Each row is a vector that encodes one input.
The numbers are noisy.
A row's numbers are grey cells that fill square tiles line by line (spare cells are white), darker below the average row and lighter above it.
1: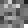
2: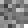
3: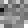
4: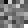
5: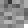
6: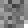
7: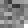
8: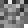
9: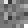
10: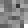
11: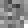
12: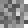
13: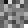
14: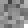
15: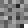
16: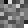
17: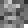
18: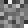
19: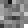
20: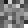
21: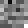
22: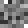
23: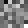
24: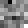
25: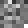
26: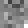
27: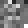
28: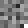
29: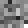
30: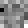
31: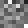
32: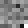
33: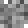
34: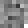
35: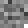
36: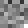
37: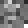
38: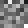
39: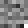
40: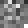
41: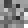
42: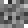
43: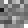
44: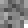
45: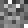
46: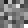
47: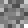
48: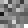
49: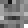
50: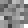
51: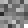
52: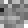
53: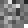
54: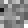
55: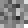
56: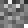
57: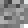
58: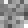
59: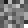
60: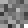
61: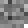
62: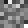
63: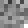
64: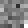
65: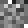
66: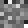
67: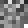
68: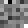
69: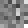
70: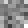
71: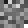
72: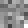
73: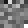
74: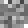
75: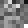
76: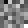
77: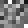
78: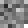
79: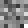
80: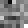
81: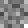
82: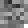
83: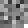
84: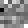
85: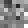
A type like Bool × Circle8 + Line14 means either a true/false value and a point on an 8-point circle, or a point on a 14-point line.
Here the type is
Line6 × (Tree10 + Unit).
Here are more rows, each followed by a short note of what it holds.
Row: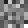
a point on a 6-point line
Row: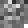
a point on a 6-point line
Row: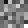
a point on a 6-point line
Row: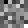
a point on a 6-point line
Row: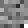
a point on a 6-point line and a node of a 10-node tree
